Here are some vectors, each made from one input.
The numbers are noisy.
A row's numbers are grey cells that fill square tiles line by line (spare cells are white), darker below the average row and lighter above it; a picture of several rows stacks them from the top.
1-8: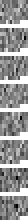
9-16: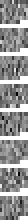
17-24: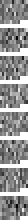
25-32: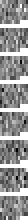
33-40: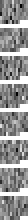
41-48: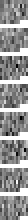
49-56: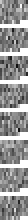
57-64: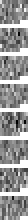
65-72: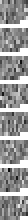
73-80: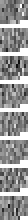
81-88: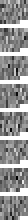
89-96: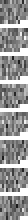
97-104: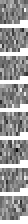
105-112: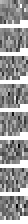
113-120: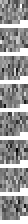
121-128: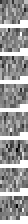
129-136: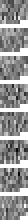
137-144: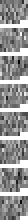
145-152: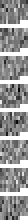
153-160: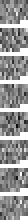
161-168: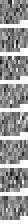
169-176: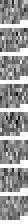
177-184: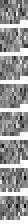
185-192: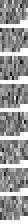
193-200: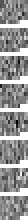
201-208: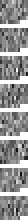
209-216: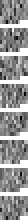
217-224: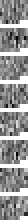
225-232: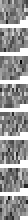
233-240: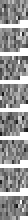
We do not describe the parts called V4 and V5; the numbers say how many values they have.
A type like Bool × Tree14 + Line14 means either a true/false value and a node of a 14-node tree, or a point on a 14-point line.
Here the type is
((Bool × Bool × Bool + Unit) × V4 + V5) × Circle10.
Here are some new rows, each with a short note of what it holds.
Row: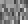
a point on a 10-point circle and a value of V4
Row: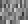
a point on a 10-point circle, three true/false values and a value of V4
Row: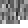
a point on a 10-point circle and a value of V5
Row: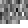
a point on a 10-point circle and a value of V4
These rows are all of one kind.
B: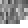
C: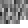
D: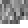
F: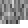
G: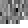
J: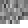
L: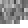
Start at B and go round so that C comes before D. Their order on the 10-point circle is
B, G, C, F, D, J, L.
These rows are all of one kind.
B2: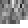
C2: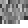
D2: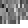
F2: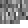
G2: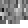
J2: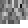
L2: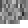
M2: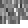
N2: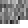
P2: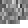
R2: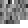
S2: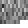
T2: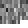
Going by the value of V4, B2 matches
J2 and R2.
